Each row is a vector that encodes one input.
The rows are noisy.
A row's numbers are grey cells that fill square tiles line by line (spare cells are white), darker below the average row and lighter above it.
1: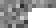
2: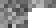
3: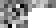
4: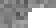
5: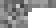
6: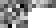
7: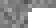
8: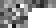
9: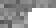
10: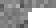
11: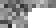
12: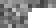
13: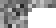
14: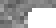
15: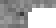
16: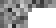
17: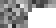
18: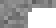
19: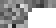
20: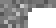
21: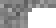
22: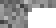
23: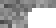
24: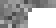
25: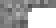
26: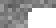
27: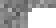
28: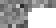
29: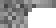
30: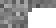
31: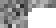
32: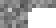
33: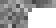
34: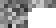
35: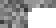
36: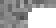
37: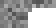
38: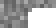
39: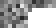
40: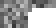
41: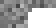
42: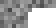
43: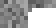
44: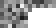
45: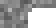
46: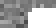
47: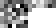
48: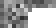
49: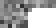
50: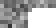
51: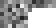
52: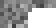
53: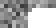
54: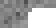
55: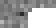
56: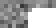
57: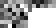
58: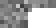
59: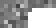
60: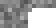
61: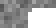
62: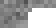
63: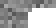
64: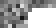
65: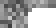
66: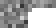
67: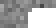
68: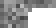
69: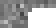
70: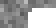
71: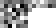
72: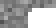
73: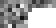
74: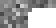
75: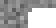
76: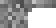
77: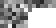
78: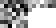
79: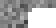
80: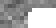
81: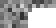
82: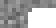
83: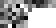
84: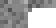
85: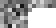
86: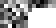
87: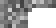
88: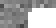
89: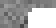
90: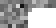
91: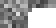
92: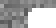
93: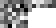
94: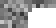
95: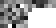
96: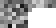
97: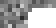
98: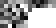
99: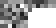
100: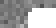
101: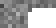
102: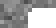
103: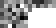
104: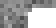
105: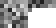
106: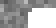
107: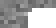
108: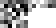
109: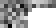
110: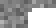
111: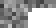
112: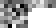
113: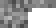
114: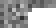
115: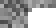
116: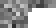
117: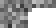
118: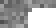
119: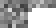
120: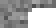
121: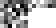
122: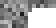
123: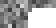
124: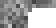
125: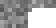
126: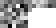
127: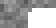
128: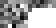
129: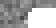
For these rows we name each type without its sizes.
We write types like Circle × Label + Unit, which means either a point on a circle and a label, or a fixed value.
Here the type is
Bool × Bool × Bool × Bool × (Label + Line).
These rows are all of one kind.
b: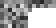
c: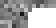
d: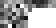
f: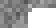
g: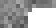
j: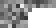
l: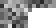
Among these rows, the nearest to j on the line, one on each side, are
b and c.
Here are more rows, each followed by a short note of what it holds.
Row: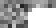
a point on a line and four true/false values
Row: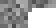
a label and four true/false values
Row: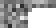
a label and four true/false values
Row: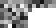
a point on a line and four true/false values
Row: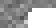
a label and four true/false values
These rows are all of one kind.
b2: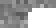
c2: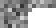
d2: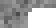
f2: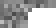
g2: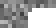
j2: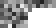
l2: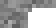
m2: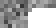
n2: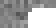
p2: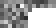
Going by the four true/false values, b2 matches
d2, j2 and m2.
